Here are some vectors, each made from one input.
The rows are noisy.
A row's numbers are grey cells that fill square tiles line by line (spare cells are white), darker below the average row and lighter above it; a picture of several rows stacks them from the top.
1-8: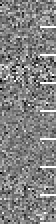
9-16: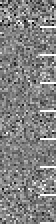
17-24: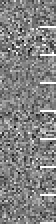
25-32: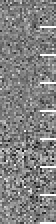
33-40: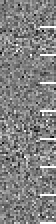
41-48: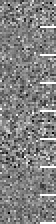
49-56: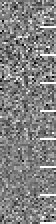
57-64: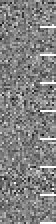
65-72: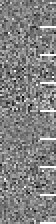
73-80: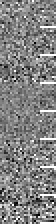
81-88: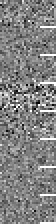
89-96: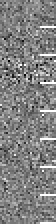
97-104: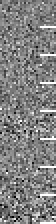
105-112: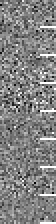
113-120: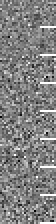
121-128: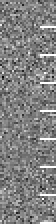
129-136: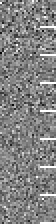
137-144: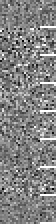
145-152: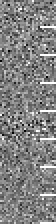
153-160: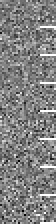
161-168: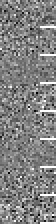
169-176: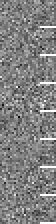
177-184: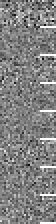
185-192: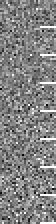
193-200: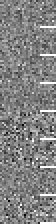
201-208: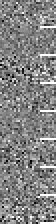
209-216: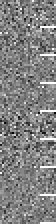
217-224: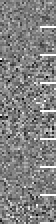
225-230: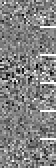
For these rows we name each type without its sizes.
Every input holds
a label, together with either a point on a circle and a true/false value, or a label.
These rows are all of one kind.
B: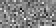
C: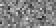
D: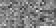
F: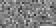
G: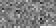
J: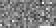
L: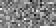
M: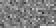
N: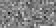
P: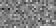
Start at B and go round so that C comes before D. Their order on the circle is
B, F, C, D, P, M, G, N, L, J.
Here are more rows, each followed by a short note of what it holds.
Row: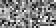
two labels
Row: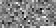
two labels
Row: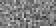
a point on a circle, a label and a true/false value
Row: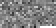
a point on a circle, a label and a true/false value
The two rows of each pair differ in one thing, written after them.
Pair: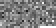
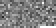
the true/false value
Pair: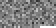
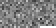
the true/false value
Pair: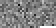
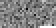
the true/false value
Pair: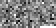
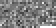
the label
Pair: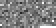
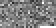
the place on the circle
